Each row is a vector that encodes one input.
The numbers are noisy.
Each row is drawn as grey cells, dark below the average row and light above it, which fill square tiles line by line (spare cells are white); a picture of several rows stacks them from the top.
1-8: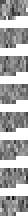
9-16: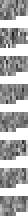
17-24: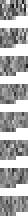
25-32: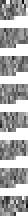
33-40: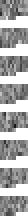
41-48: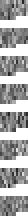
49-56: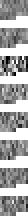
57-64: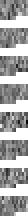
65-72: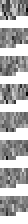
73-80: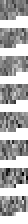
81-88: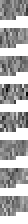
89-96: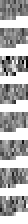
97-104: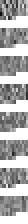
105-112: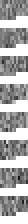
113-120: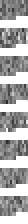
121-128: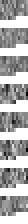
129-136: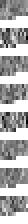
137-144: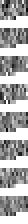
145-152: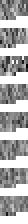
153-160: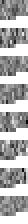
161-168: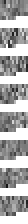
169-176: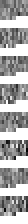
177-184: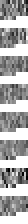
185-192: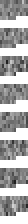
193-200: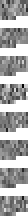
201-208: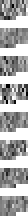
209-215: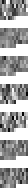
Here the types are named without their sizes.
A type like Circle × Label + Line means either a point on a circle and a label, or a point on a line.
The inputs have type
Label × (Label + Line).
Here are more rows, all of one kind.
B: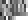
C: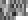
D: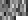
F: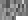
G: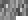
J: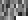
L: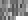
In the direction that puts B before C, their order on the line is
B, J, F, D, G, L, C.
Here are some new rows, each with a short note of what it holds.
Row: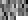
two labels
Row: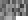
a label and a point on a line
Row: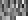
a label and a point on a line
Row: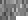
two labels
